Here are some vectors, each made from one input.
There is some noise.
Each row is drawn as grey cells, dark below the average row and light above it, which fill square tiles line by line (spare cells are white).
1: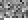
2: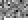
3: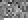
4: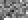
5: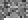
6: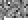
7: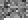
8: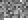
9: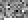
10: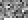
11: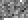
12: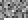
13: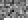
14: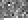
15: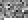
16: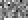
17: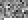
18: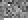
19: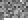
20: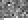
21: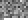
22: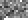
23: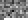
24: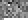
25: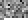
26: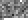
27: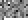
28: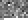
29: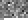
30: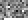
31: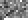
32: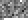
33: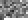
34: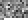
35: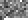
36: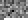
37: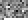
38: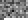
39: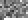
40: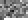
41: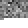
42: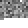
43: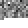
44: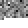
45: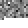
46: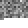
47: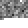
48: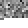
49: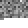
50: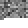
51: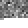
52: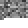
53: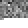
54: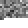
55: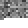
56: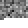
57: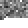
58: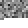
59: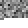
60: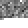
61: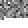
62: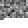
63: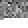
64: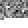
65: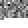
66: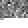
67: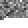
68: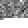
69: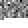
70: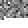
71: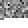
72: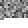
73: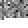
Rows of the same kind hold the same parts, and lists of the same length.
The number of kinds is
2.
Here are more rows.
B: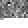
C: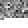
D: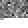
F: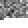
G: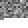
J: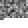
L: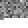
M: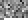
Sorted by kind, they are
B, D, F, G, J, L
C, M

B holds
three true/false values.
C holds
a point on a 7-point line.
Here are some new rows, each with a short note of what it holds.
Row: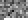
three true/false values
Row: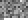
three true/false values
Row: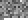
three true/false values
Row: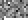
a point on a 7-point line
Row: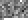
three true/false values
